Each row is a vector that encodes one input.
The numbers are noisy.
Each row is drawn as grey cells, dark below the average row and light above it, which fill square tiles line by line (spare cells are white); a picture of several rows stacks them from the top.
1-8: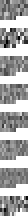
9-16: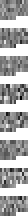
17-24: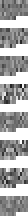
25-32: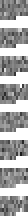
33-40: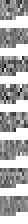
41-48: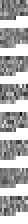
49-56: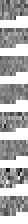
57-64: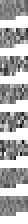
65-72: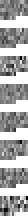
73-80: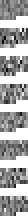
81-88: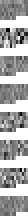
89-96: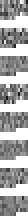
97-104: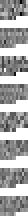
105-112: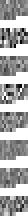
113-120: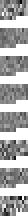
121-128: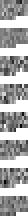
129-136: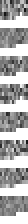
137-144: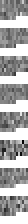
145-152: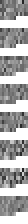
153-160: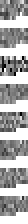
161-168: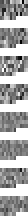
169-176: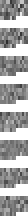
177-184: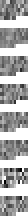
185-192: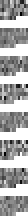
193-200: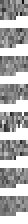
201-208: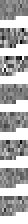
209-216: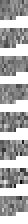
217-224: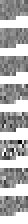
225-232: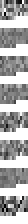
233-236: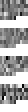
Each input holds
either a point on a 6-point line and a true/false value, or a point on an 8-point line, or a node of each of two 9-node trees.
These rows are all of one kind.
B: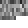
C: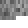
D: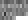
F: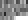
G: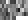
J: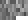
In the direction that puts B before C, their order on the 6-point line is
D, F, B, G, J, C.
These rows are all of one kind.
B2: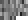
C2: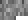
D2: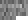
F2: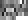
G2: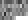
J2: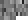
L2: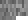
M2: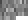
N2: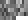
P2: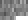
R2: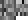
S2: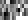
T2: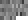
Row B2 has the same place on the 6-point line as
G2, M2 and P2.
